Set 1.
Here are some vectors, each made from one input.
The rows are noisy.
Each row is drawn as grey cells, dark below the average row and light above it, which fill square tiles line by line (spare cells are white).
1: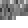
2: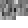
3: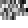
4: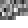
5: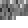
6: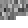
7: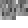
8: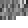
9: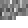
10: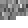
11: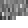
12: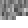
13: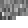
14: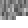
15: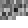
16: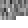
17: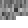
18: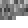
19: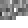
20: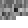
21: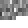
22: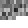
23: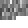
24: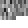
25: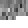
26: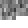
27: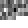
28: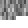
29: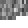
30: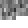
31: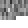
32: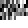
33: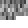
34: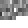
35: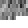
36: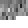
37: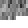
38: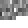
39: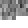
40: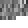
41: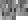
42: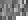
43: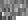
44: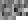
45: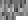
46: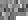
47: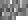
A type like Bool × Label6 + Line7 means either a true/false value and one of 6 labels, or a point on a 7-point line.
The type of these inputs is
Label5 + Line7.
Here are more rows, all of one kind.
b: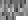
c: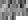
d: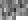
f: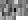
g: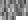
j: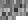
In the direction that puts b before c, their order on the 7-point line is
g, b, j, c, d, f.
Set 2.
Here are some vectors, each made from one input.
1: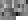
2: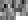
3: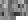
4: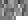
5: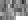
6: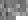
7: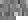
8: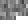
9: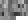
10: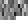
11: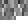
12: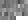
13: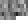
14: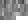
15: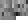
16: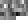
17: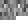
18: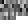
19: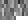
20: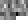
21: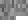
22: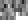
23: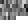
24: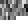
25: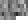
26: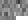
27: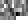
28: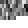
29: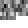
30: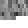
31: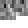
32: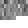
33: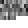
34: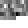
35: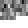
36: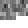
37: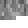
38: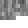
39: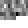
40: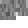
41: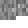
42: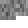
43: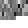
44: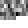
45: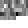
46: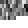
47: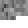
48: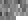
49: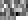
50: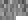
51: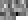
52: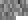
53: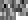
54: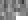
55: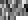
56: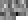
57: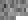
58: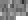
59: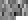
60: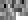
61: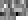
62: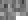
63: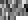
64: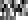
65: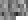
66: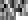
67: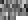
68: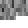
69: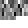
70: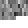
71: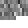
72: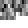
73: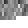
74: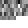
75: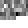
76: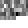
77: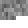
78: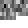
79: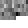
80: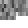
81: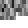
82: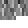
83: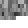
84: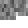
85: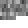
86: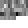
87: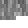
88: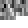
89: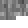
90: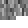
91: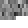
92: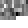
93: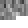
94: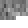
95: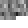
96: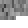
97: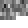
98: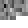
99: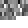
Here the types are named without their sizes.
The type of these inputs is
List(Line).
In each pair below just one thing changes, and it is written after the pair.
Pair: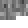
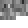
the place on the line in item 2 of the list
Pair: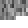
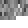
the place on the line in item 2 of the list
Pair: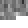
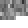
the place on the line in item 2 of the list
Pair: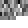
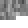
the place on the line in item 1 of the list
